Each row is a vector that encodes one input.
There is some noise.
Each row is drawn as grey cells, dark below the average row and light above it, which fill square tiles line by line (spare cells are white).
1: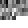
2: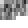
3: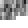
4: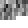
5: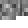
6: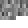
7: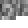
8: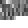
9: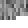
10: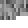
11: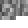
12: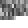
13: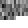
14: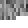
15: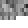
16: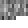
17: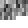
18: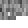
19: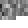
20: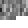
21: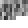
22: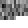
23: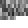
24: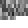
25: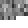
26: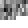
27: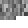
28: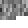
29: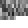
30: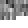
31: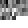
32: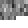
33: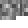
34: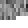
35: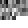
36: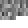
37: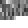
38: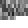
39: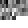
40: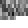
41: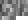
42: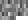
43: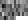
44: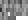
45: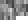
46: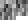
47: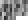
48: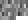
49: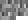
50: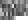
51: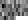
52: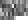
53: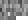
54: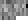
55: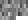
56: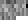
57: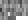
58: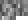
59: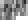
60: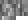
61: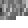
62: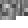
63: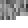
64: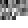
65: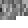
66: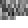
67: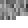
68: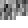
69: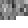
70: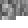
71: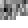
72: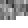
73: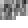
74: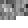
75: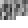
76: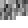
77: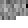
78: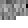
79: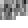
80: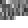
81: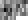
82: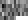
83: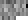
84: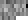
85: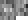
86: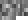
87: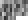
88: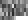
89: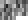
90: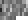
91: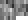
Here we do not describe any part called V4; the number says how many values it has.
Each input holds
either a true/false value and a value of V4, or a list of up to two points on a 5-point line.
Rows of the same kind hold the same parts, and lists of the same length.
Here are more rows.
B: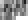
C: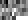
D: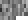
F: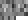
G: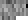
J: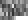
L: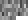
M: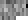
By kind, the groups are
B, J
C
D, F
G, L, M

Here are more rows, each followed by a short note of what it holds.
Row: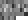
a list of two items
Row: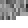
a list of one item
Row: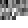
the empty list
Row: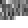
a true/false value and a value of V4
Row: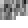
a true/false value and a value of V4
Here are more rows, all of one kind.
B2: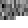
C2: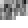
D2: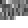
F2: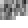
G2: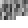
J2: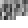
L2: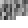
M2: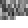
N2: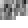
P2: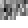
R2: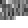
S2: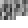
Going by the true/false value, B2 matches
D2, M2 and R2.
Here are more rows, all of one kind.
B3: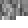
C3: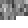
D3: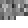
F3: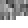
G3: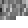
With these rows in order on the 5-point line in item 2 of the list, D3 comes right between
C3 and F3.
